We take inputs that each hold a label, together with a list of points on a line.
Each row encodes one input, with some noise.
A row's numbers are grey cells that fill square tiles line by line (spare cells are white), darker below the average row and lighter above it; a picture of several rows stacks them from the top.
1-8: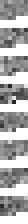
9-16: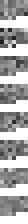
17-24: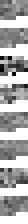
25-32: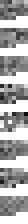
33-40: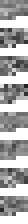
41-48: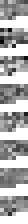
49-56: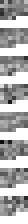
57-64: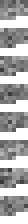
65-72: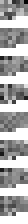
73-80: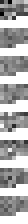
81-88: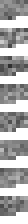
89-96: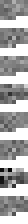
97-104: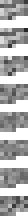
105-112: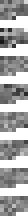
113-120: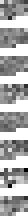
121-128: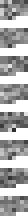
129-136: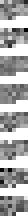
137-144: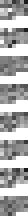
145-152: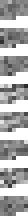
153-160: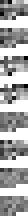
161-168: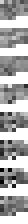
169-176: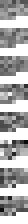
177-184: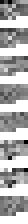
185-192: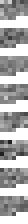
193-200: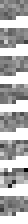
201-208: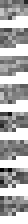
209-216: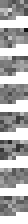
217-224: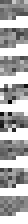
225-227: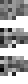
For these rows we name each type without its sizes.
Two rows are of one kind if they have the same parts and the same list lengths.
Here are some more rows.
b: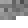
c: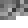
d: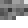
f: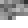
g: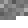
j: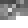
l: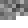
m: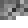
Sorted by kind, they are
b, f, g
c, j, l, m
d

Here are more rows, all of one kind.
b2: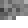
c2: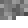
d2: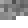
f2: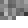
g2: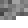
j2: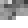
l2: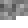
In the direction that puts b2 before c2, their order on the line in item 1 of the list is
f2, b2, l2, g2, c2, j2, d2.
